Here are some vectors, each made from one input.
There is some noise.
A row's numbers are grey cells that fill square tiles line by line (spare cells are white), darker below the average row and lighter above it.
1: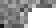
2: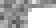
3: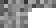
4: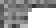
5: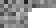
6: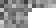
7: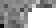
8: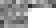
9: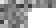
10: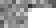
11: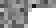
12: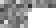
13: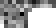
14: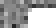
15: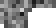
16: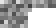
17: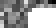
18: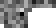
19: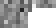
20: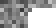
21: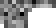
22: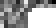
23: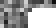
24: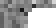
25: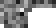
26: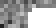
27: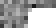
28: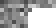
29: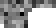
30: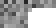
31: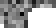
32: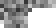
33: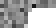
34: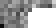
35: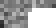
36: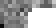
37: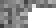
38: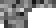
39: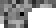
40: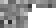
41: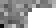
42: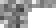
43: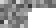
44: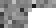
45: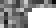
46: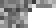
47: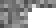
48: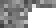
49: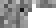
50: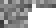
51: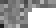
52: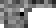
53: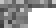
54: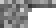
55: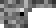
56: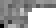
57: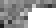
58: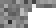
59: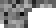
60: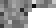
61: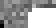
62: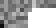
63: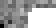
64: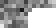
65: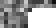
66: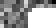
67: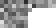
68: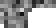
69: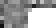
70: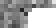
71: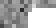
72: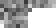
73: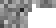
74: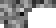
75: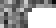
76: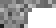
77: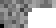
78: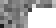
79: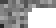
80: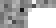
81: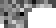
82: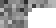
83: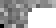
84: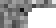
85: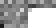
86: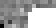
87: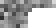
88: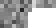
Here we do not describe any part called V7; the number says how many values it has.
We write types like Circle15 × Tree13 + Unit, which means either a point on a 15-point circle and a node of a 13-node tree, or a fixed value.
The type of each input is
Bool × Bool × Bool × V7 + Line6.
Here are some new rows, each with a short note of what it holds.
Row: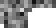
a point on a 6-point line
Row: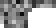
a point on a 6-point line
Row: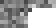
three true/false values and a value of V7
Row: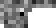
a point on a 6-point line
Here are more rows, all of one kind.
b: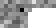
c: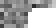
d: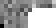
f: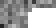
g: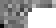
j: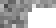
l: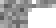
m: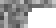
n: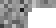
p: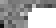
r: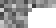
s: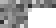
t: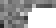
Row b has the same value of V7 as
n and s.
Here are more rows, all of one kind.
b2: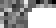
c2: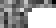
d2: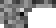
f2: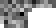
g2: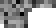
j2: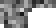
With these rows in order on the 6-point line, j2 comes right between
d2 and g2.
